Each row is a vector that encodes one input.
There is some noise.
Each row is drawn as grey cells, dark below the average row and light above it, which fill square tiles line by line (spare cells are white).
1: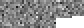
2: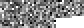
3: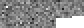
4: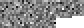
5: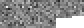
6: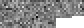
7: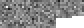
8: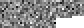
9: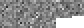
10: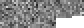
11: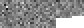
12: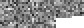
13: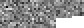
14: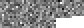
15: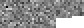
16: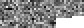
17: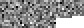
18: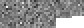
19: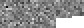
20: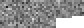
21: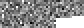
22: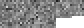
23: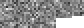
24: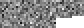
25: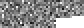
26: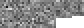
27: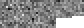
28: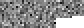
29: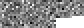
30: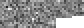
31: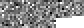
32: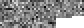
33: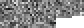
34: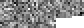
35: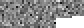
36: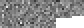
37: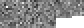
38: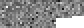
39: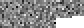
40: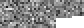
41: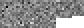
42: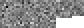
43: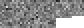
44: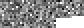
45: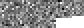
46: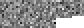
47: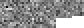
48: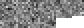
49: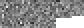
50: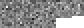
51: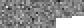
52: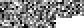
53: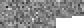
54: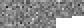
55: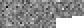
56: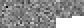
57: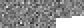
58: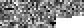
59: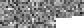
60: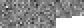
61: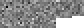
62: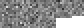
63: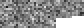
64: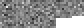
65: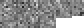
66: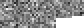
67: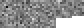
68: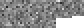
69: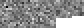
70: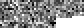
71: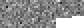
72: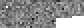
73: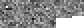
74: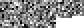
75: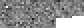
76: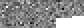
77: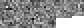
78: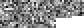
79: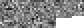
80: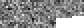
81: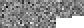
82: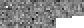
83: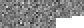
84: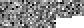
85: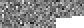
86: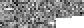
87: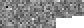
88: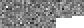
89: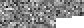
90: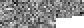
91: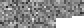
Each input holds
a point on a 6-point line, a point on a 12-point line and a true/false value.
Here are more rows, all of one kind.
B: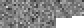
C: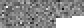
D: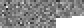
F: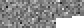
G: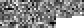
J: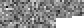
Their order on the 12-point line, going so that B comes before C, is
B, J, G, D, F, C.
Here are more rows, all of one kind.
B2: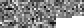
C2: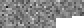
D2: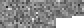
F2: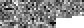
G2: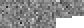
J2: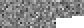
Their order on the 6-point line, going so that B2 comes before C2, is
B2, C2, F2, G2, D2, J2.
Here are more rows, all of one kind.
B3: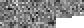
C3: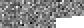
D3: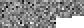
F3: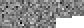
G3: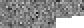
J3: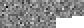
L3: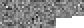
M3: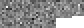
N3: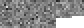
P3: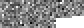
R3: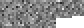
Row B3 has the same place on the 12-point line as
C3, G3, J3 and P3.
